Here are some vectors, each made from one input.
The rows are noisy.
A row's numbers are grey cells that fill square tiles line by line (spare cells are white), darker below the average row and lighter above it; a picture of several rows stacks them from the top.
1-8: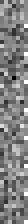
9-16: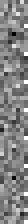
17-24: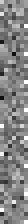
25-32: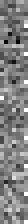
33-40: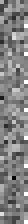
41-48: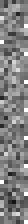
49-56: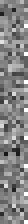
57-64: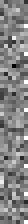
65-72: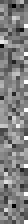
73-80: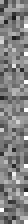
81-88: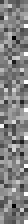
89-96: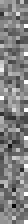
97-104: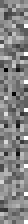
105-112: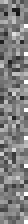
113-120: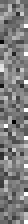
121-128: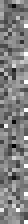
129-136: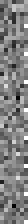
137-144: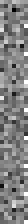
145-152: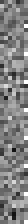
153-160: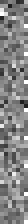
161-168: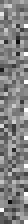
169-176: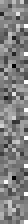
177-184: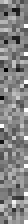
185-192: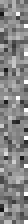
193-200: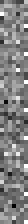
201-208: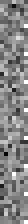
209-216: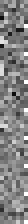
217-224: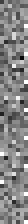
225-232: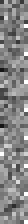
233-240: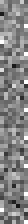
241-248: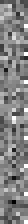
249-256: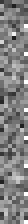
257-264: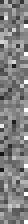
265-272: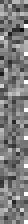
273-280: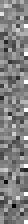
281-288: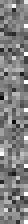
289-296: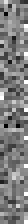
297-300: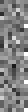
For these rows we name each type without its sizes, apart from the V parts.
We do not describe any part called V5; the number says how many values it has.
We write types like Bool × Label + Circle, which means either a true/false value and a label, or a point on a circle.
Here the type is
List(Circle) × V5.
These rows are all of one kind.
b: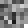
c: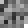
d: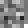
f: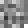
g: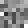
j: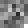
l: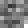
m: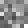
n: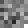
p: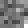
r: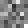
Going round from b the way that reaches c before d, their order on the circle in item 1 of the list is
b, n, p, l, j, c, r, d, f, g, m.
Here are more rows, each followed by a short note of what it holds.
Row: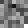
a value of V5, together with a list of two items
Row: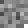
a value of V5, together with a list of three items
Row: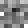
a value of V5, together with a list of one item
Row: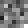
a value of V5, together with a list of two items
